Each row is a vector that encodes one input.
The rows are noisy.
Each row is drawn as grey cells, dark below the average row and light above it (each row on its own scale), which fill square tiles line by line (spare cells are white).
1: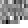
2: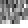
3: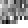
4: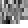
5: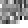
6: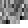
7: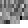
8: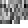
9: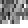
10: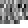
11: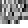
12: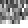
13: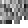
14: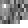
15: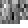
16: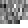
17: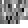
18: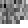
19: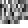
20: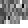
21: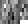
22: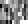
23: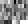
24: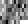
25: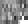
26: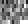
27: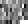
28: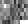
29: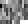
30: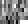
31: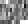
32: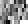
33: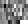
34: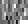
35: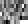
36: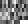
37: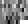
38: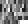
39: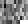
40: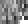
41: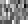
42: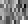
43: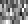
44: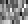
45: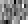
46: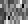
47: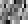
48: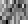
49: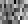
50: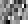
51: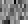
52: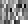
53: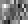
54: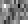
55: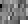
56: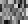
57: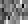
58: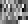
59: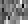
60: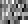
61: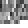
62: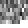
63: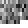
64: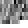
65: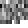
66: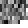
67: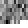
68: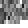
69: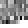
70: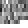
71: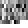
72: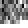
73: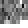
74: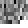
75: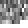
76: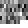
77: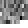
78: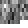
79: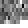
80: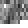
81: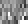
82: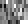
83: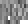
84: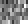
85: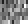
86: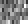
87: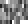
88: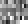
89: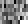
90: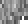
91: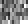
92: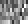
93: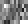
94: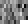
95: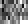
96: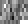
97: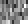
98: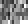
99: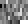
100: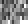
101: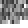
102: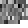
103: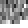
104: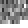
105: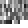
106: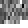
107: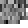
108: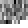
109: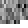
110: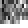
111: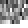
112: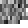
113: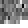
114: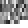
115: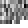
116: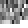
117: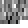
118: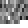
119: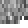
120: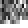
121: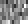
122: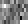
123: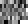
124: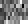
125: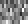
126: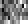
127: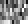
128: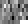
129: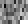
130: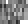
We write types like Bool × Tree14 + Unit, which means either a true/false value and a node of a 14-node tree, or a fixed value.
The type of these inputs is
Label10 × (Tree7 + Unit) + Line8.
